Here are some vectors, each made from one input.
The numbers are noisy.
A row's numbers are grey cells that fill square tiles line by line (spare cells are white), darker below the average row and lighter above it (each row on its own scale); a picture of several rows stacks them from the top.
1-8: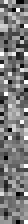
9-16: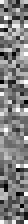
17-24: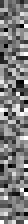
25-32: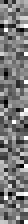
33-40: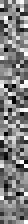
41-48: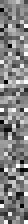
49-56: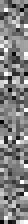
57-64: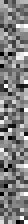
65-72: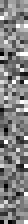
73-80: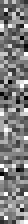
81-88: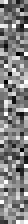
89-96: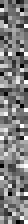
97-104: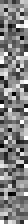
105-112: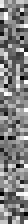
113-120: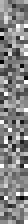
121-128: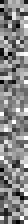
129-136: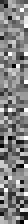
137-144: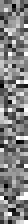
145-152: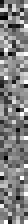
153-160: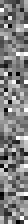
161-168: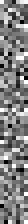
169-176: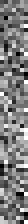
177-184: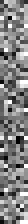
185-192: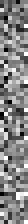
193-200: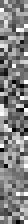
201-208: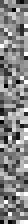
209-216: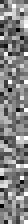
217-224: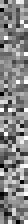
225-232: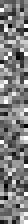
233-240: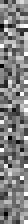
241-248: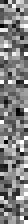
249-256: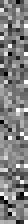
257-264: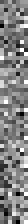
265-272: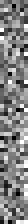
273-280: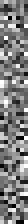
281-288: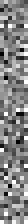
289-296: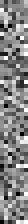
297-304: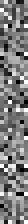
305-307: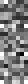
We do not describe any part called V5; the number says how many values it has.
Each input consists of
a value of V5, together with either one of 10 labels, or three true/false values.
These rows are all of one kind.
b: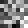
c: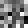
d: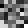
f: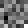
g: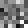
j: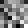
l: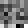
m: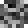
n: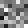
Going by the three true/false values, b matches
j and n.
